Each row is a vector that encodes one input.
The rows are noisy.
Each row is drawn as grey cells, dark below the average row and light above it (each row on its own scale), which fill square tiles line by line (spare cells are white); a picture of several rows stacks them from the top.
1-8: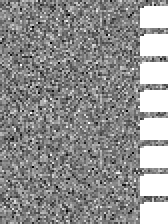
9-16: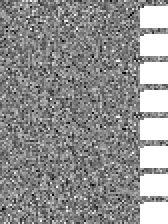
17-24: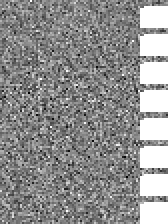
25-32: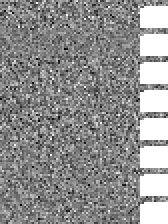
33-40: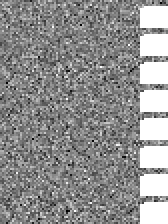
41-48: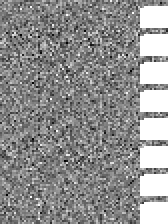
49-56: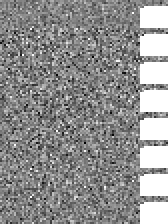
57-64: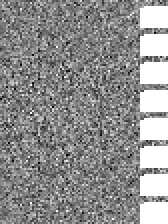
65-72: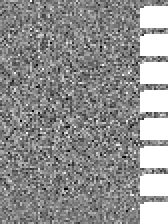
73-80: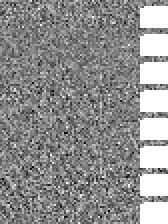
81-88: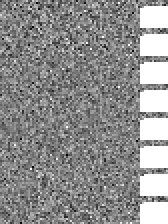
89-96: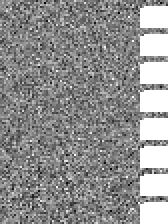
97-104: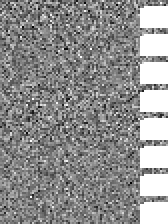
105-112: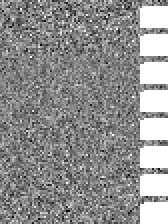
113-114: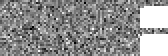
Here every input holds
a list of up to two points on a 7-point line.
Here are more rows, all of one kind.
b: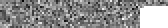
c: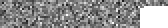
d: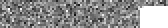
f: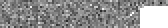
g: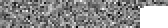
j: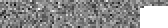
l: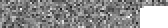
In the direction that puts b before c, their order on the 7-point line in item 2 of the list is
l, g, b, j, c, d, f.
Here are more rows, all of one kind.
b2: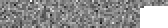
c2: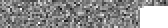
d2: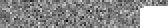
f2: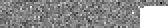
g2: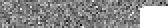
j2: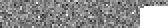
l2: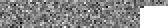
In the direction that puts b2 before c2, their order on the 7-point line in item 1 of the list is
b2, l2, j2, f2, g2, d2, c2.
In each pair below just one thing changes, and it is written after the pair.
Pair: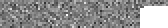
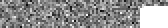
the place on the 7-point line in item 1 of the list
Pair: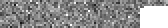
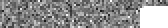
the place on the 7-point line in item 1 of the list
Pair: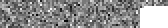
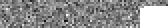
the place on the 7-point line in item 1 of the list
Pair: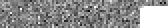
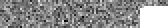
the place on the 7-point line in item 2 of the list
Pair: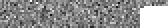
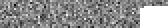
the place on the 7-point line in item 2 of the list
